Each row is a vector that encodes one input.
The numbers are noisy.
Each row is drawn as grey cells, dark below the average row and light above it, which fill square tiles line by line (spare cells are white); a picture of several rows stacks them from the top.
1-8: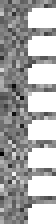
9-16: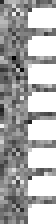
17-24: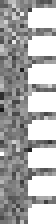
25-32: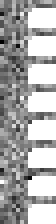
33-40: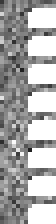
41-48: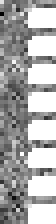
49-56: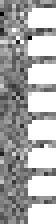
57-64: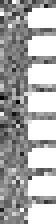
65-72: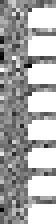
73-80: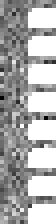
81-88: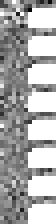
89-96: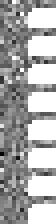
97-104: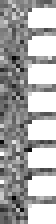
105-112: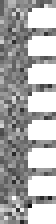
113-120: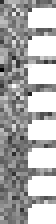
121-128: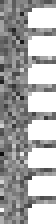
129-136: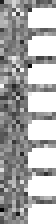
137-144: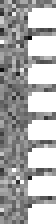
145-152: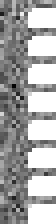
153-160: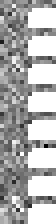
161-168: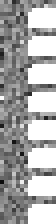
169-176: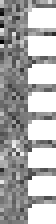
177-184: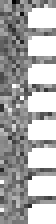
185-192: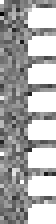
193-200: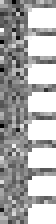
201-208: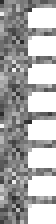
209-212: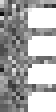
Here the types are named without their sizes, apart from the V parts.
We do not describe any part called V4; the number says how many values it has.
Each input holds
a true/false value, together with either a label, a point on a line and a value of V4, or a node of a tree.
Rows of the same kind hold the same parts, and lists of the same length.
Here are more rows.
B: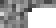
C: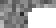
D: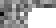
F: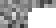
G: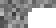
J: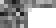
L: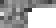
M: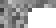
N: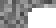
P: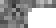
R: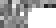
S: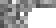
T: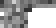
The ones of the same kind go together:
B, C, G, J, L, N, P, T
D, F, M, R, S

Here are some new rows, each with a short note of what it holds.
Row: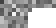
a node of a tree and a true/false value
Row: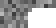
a label, a point on a line, a true/false value and a value of V4
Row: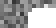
a label, a point on a line, a true/false value and a value of V4
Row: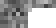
a label, a point on a line, a true/false value and a value of V4
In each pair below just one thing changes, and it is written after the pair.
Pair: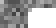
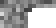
the true/false value
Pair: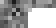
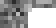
the label
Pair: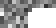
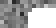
the true/false value
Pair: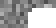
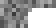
the true/false value
